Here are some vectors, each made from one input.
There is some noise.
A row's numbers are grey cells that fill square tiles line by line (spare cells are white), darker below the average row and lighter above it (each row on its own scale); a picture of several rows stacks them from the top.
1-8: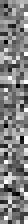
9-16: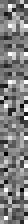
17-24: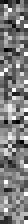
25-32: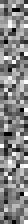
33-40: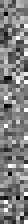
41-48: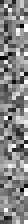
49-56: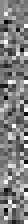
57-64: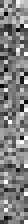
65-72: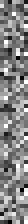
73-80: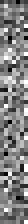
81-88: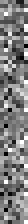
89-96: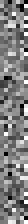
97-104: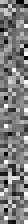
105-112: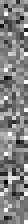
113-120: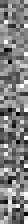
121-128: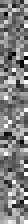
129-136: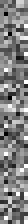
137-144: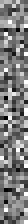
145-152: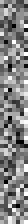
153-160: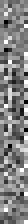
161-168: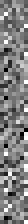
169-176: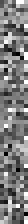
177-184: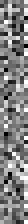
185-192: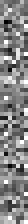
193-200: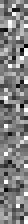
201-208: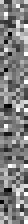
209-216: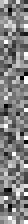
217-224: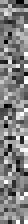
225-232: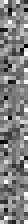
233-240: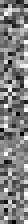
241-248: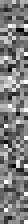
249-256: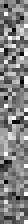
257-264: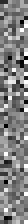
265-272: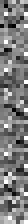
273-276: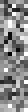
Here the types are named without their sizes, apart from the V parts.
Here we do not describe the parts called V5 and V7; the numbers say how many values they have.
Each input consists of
either five true/false values, a value of V5 and a value of V7, or a list of points on a line.
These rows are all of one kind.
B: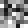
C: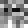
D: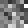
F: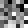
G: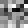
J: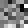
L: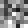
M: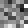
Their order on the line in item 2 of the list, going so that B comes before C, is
F, B, L, M, J, D, G, C.
